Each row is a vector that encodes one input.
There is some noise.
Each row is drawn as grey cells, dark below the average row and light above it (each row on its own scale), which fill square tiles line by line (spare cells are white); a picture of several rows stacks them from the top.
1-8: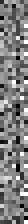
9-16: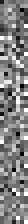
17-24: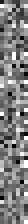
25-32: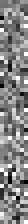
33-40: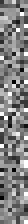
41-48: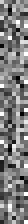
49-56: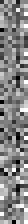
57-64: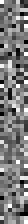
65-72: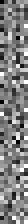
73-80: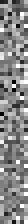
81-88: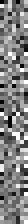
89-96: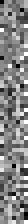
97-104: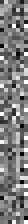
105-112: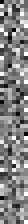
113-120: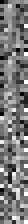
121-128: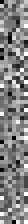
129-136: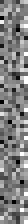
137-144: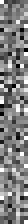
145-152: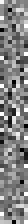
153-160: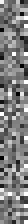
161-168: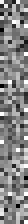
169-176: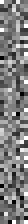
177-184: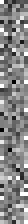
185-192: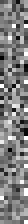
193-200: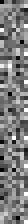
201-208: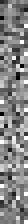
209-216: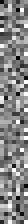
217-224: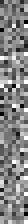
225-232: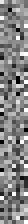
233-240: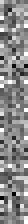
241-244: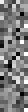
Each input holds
one of 9 labels, together with either one of 9 labels, or a point on a 4-point line, or a point on a 6-point line.
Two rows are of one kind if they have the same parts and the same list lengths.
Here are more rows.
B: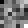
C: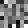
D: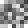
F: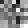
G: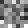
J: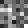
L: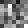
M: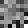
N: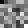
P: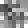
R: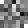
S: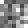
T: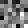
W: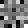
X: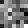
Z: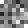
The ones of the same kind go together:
B, G, N, T, W
C, F, J, L, M, X
D, P, R, S, Z

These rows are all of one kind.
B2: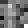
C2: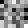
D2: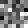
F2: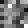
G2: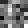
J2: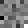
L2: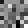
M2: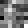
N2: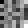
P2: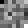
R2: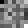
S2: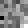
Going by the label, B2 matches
F2, G2 and M2.
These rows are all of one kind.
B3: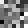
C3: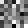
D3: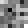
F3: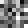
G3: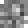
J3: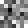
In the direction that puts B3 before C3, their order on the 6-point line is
G3, F3, D3, J3, B3, C3.
